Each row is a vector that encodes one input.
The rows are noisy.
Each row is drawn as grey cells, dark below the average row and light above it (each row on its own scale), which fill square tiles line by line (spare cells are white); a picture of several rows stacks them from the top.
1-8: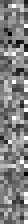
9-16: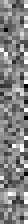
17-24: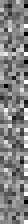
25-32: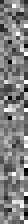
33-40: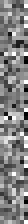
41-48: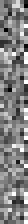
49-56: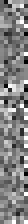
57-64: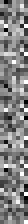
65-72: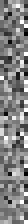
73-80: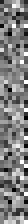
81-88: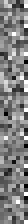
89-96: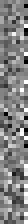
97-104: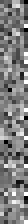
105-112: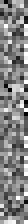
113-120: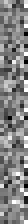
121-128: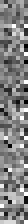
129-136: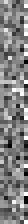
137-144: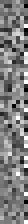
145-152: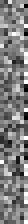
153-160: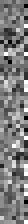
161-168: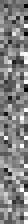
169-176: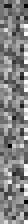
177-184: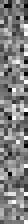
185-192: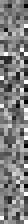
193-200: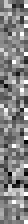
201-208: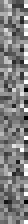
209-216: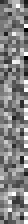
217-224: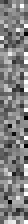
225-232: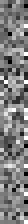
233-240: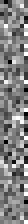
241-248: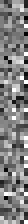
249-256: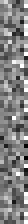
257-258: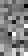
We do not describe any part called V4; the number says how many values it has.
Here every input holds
either a node of each of two 10-node trees, or two values of V4.
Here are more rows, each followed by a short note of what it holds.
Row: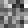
two values of V4
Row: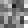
two values of V4
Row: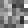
two values of V4
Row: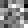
a node of each of two 10-node trees
